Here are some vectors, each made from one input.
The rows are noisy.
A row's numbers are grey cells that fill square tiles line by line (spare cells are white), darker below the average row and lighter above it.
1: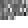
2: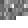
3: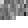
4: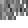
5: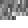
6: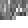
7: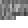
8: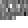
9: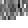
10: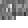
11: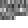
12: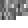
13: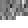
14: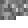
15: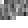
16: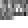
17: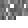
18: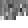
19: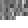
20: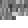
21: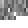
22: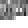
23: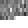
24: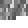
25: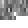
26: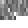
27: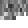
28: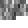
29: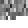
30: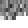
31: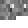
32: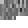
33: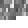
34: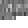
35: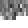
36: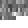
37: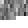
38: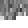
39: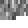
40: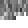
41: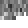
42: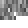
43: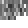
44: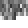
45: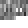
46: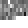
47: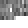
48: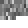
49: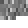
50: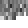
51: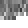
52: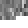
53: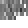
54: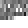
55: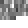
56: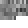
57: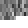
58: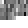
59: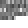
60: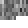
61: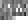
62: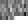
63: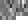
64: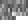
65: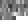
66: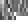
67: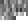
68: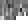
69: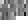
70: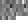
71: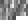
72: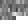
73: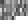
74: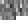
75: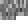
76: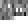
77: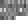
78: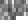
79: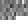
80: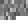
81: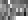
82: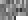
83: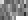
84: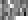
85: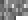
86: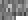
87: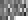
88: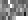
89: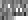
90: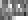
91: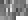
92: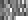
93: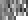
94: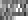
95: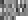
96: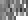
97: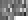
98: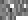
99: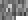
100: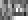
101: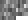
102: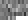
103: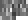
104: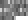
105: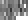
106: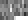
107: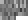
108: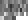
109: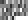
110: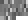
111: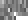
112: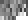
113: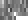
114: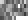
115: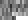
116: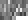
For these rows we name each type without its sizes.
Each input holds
four true/false values.
